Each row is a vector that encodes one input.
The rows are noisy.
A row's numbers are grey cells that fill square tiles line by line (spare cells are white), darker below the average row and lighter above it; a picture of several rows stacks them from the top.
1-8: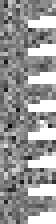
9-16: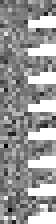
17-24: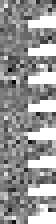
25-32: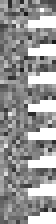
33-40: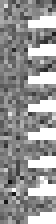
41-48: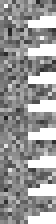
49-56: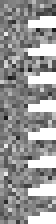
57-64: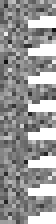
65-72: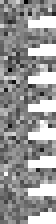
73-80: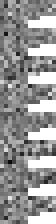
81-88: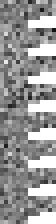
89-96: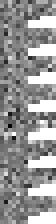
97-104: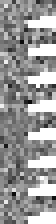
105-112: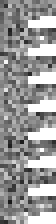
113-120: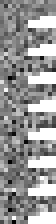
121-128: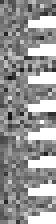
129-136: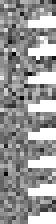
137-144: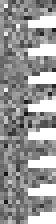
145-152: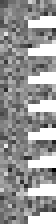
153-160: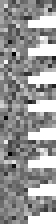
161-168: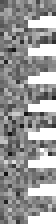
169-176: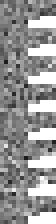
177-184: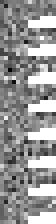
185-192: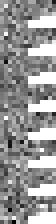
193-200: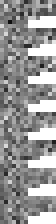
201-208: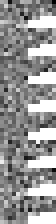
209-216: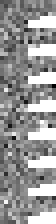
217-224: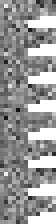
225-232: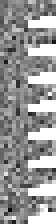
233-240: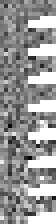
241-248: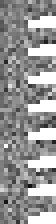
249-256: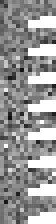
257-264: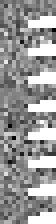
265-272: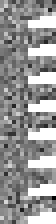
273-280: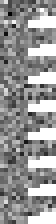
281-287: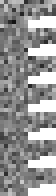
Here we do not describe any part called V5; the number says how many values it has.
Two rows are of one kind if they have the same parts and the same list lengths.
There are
2 kinds of row.
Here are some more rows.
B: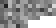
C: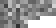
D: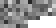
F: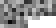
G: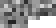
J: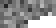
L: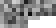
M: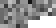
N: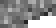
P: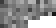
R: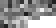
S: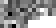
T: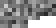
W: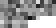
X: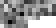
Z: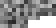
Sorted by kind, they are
B, C, D, F, G, J, L, M, N, P, T, X, Z
R, S, W

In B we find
a point on a 9-point line and a true/false value.
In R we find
a true/false value and a value of V5.
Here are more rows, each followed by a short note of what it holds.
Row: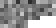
a point on a 9-point line and a true/false value
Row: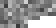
a point on a 9-point line and a true/false value
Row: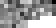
a true/false value and a value of V5
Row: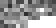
a true/false value and a value of V5
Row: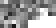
a true/false value and a value of V5
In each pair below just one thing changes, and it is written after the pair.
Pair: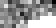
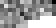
the true/false value
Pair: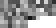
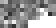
the value of V5
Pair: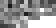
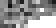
the true/false value
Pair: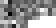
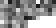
the value of V5
